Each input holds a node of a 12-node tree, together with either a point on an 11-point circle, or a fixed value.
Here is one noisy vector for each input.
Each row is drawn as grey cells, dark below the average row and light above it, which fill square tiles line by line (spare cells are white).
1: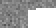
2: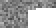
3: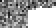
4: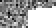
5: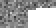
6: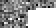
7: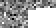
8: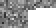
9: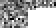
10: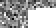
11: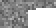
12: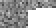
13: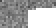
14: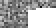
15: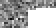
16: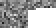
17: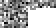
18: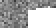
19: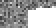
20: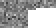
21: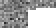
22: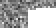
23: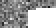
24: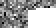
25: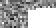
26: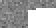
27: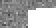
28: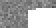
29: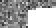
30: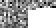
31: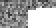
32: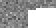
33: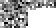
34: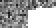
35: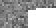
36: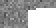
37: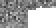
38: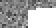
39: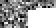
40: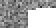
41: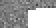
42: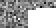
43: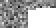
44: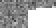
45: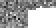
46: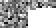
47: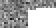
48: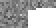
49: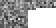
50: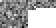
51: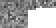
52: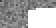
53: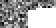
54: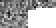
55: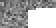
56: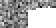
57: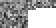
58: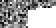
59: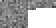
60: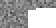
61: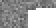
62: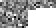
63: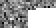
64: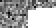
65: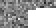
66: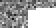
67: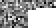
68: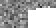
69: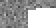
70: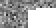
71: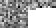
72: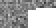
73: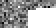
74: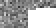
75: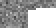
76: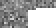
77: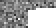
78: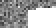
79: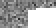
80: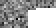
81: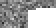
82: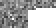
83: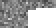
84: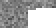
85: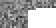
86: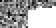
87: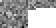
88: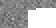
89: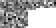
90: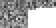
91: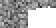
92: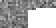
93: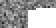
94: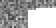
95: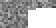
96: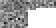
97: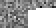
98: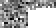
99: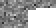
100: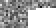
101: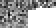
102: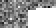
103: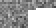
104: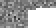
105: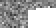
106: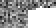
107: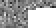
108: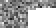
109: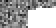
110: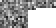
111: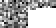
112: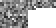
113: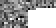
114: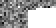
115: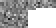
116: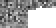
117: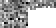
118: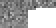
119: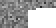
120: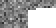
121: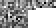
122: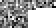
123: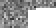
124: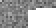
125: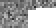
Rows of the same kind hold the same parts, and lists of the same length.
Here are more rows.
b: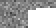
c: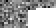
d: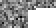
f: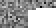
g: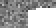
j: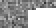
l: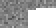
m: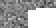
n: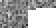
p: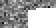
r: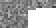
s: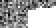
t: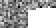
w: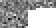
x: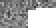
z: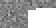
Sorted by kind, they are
b, c, f, l, p, r, s, t, z
d, g, j, m, n, w, x

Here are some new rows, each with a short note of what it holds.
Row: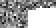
a node of a 12-node tree
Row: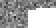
a node of a 12-node tree
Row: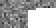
a point on an 11-point circle and a node of a 12-node tree
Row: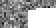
a point on an 11-point circle and a node of a 12-node tree
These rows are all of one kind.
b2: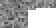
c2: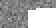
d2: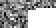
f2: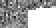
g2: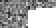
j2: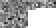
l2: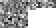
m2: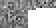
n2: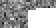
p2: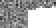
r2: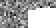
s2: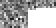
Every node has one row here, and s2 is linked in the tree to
l2.
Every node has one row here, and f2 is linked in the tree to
r2.
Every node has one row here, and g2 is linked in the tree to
b2, c2 and r2.
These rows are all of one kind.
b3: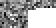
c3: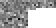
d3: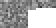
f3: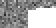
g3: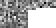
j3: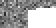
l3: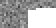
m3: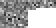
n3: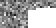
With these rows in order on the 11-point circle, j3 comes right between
c3 and m3.
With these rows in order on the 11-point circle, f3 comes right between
d3 and m3.
